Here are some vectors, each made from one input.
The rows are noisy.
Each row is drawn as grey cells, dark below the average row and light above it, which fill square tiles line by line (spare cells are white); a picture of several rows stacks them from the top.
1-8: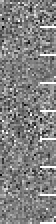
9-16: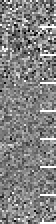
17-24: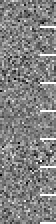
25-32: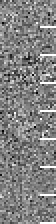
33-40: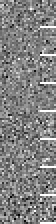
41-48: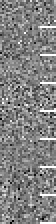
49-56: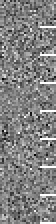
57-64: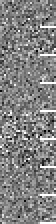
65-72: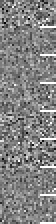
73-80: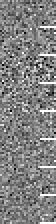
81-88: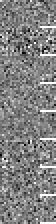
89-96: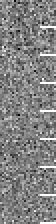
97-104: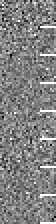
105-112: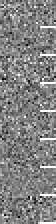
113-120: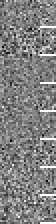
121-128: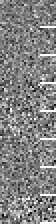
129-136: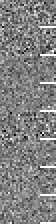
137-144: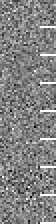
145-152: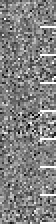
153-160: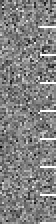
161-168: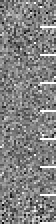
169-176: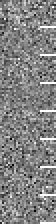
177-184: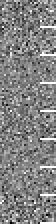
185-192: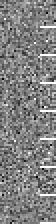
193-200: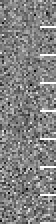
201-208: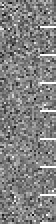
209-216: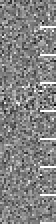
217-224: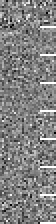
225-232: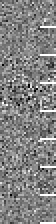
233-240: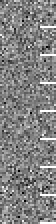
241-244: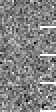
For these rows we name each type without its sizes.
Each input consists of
two labels and four true/false values, together with either a point on a circle, or a fixed value.
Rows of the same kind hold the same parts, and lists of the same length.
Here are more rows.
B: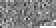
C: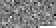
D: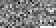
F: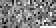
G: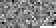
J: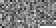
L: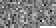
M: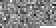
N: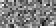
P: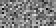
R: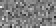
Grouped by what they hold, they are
B, C, J, L, N, P, R
D, F, G, M

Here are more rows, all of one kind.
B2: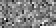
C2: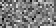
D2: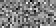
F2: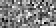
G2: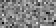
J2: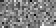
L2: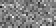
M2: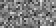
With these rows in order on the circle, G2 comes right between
C2 and M2.
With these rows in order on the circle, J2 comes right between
C2 and F2.
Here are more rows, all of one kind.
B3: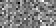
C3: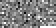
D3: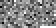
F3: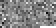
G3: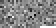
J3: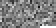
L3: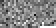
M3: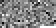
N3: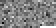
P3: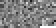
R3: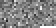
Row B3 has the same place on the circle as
G3, L3 and N3.
